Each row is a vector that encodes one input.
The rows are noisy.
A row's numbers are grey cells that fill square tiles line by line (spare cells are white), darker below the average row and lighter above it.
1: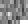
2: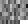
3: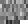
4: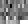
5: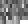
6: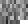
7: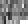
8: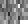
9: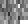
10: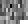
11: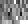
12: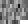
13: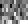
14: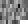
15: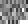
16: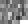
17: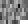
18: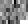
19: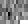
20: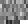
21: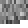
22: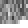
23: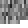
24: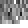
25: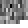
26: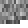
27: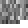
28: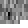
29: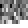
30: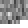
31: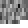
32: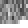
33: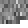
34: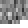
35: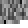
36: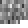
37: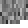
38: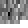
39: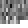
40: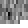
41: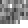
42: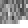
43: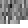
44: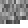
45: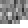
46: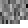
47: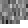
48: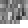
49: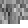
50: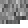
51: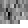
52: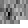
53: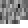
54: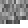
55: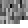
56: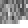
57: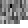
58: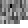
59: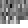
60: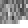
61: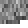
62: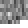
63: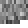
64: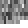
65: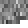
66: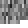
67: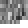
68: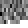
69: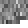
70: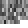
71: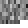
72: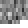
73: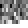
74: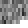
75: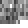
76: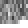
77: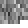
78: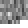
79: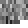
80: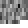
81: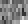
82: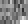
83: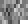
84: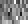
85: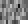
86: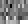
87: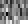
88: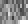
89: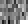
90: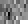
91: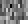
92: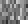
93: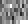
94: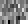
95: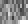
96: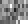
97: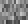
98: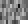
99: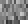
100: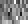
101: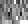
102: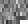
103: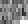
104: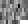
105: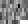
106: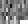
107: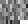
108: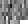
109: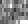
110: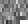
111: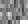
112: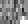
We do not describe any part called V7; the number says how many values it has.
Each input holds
a value of V7, together with a list of up to two points on a 6-point line.
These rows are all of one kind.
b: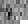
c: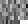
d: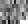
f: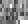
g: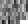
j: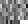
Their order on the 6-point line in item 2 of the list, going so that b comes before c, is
d, b, f, c, g, j.
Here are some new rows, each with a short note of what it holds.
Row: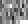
a value of V7, together with the empty list
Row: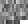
a value of V7, together with a list of one item
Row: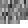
a value of V7, together with a list of one item
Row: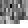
a value of V7, together with a list of one item
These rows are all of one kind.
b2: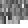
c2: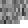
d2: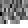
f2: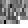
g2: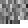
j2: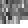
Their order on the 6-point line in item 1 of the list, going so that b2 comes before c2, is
d2, j2, b2, c2, f2, g2.
